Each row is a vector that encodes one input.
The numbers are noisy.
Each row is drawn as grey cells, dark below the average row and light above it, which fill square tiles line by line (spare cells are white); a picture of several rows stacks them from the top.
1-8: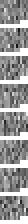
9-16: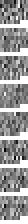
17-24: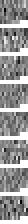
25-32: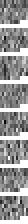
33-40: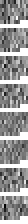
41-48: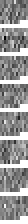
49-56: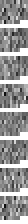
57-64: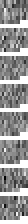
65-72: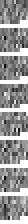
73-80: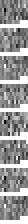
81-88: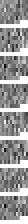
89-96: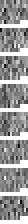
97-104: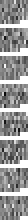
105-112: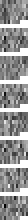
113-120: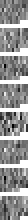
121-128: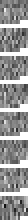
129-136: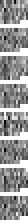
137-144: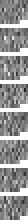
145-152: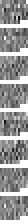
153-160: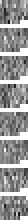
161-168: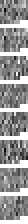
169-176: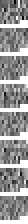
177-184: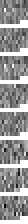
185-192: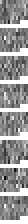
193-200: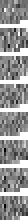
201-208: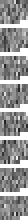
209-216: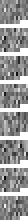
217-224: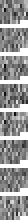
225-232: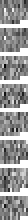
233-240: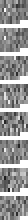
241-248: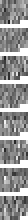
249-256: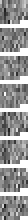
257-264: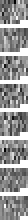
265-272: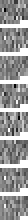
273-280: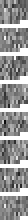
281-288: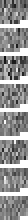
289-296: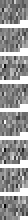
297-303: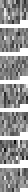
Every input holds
either one of 5 labels, or a point on a 5-point line and a true/false value.
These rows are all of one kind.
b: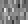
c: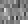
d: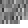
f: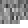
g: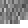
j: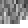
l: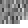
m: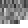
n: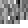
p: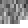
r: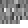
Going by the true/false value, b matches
c, f, n and r.
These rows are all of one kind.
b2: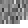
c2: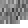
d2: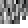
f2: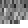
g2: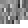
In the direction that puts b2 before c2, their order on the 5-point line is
d2, f2, b2, g2, c2.
